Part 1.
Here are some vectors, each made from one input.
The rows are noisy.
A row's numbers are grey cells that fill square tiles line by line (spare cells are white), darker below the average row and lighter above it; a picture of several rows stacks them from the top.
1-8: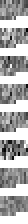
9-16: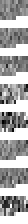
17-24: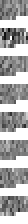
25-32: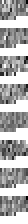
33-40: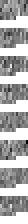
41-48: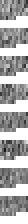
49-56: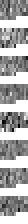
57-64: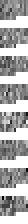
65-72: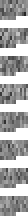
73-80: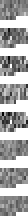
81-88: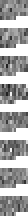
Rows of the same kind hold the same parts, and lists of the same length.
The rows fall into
2 kinds.
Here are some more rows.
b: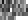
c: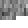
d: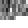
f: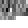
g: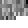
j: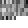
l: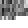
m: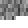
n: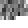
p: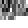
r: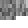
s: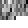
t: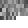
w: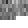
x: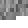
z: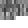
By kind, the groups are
b, c, d, f, l, p, r, t, w
g, j, m, n, s, x, z

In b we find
one of 4 labels and a point on a 7-point line.
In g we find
a point on a 7-point line and a point on a 9-point line.
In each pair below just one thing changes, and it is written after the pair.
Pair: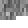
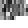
the place on the 9-point line
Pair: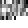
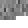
the place on the 7-point line
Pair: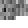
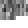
the place on the 7-point line
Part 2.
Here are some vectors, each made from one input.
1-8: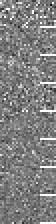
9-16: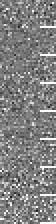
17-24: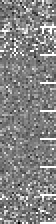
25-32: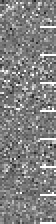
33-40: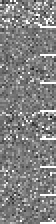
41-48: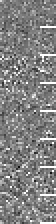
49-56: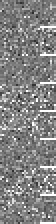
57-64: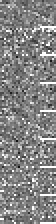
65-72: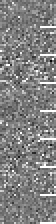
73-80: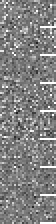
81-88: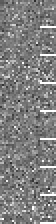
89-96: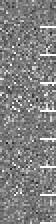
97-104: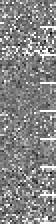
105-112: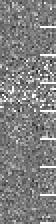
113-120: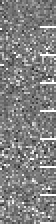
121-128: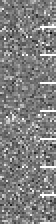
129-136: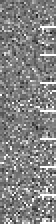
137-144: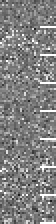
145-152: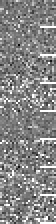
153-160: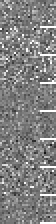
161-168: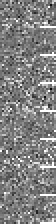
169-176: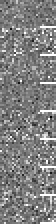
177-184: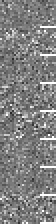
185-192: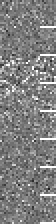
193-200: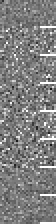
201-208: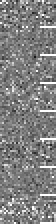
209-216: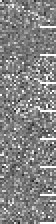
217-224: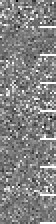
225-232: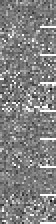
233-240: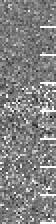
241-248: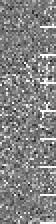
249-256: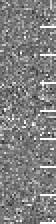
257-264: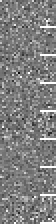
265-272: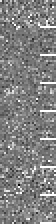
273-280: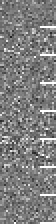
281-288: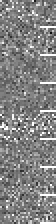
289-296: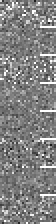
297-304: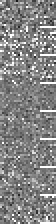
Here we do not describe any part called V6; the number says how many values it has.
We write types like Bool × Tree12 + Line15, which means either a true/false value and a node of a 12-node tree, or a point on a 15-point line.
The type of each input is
(Circle20 + Unit) × V6 + Line9.
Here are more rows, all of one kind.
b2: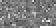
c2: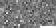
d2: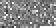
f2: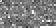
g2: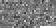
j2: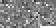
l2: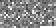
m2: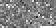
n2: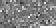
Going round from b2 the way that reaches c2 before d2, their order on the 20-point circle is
b2, l2, f2, m2, j2, c2, n2, d2, g2.
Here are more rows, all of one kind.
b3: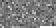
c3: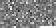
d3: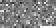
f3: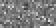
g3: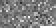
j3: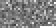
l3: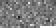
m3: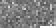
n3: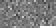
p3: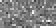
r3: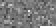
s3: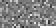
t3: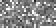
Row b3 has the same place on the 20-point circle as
j3 and s3.
